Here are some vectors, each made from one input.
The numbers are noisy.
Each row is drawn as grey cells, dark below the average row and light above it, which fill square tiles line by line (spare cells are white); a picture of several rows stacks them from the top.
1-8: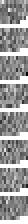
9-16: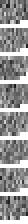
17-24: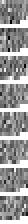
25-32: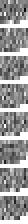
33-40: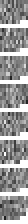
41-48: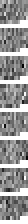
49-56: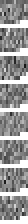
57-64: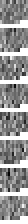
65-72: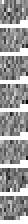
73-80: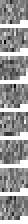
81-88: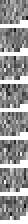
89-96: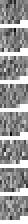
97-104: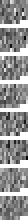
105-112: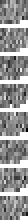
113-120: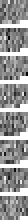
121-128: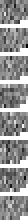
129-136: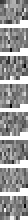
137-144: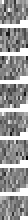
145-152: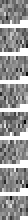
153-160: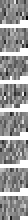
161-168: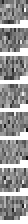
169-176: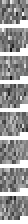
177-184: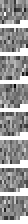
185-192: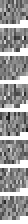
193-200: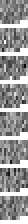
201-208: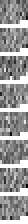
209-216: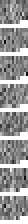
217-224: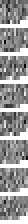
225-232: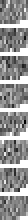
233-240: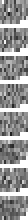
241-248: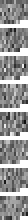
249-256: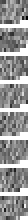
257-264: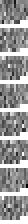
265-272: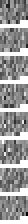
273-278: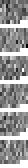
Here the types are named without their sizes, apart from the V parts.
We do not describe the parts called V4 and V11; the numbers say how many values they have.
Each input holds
a true/false value, a value of V4 and a value of V11, together with either a point on a circle, or a point on a line.
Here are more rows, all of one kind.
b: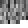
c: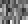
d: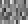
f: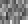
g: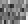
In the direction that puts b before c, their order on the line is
b, c, f, d, g.
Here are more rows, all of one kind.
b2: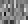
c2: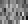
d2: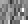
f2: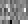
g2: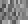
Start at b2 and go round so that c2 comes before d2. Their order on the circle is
b2, f2, c2, g2, d2.
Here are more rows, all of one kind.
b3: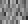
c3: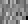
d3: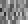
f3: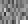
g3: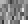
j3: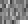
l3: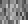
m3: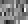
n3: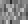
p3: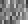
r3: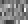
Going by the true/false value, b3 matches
d3 and m3.
